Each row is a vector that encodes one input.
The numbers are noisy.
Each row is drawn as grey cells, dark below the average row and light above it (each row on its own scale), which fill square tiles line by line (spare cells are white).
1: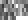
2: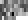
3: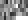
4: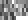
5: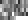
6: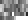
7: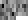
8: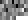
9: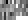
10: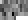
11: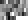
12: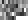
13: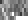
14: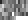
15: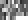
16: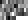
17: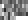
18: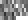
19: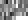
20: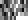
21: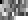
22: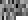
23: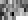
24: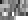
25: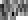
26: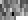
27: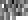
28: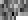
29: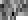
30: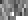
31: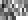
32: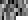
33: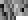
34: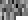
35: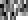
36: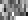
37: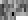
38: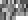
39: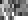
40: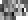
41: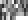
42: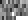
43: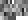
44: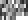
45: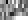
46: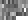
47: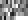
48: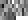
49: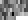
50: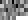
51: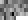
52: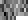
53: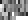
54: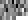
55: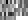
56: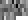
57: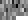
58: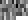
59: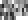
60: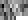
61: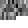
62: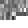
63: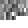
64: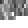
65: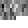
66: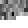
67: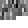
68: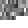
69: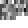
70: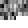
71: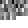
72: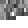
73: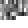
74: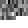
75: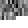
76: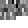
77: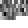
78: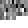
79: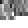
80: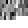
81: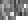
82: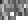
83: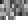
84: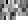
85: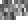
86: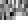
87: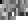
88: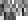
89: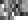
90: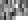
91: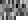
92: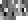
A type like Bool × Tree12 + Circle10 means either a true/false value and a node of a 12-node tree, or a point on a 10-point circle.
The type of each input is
Bool × (Line6 + Line9).
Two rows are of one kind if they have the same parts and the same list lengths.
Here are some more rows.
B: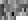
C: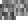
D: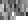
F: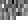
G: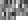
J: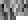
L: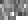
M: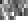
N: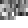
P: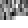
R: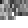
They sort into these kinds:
B, C, F, J
D, G, L, M, N, P, R

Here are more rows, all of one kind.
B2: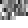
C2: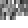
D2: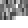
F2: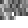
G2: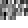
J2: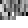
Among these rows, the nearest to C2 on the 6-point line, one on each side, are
F2 and G2.
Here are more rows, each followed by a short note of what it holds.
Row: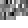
a point on a 6-point line and a true/false value
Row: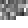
a point on a 9-point line and a true/false value
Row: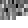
a point on a 9-point line and a true/false value
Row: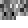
a point on a 9-point line and a true/false value
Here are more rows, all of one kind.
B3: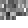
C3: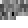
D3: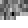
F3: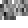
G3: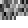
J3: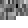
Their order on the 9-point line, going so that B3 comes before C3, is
B3, F3, G3, J3, C3, D3.
